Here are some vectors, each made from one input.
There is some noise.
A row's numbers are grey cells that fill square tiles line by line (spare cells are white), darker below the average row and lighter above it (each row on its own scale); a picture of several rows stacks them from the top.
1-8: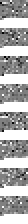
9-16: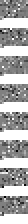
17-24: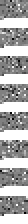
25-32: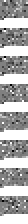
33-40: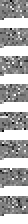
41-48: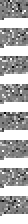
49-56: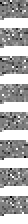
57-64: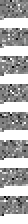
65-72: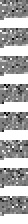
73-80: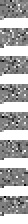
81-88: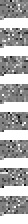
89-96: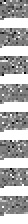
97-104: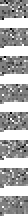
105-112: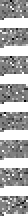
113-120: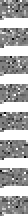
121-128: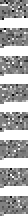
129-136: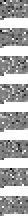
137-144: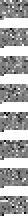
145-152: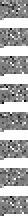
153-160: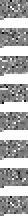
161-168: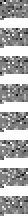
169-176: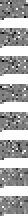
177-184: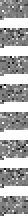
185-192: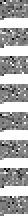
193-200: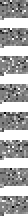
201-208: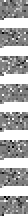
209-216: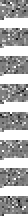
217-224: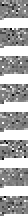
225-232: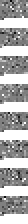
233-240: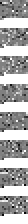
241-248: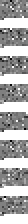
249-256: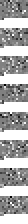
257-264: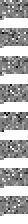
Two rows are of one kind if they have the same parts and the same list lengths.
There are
2 kinds of row.
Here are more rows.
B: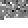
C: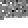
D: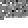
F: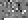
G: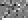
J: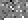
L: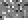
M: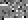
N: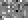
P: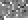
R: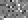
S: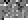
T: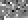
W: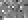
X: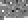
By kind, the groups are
B, C, D, L, N, P, T, W, X
F, G, J, M, R, S

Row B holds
a point on a 5-point line and a true/false value.
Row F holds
a point on an 8-point circle and a true/false value.
